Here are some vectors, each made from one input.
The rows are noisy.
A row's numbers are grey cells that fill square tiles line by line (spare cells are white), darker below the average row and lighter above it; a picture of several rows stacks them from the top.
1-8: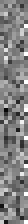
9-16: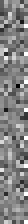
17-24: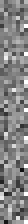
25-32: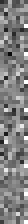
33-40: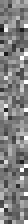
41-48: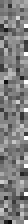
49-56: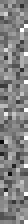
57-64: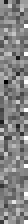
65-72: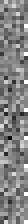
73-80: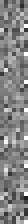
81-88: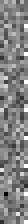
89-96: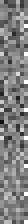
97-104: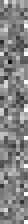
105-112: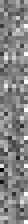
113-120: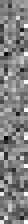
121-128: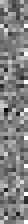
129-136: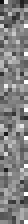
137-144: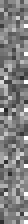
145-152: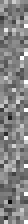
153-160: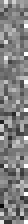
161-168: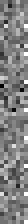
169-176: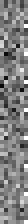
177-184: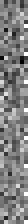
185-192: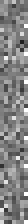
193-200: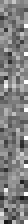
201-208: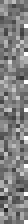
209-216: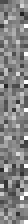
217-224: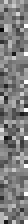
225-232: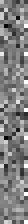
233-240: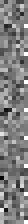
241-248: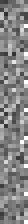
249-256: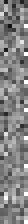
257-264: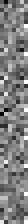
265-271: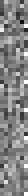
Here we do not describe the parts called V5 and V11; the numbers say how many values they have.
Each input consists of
a point on a 7-point line, together with either three true/false values, or a value of V5 and a value of V11.
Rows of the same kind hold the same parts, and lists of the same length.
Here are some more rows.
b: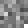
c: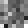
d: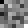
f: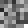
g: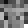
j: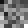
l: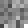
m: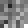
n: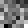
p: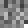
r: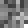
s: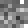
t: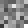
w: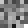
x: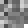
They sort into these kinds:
b, l, m, p, r, t
c, d, f, g, j, n, s, w, x

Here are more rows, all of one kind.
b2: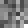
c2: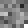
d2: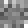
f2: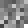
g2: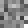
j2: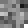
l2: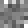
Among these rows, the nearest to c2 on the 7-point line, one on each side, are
b2 and j2.
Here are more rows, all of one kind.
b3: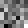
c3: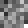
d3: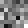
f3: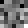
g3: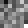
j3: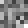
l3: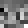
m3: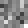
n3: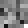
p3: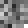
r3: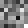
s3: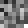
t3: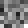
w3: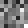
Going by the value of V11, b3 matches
d3, r3 and w3.
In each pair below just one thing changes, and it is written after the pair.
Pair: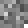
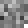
the place on the 7-point line
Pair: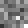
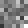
the place on the 7-point line
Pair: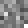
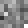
the place on the 7-point line
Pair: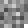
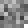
one of the three true/false values
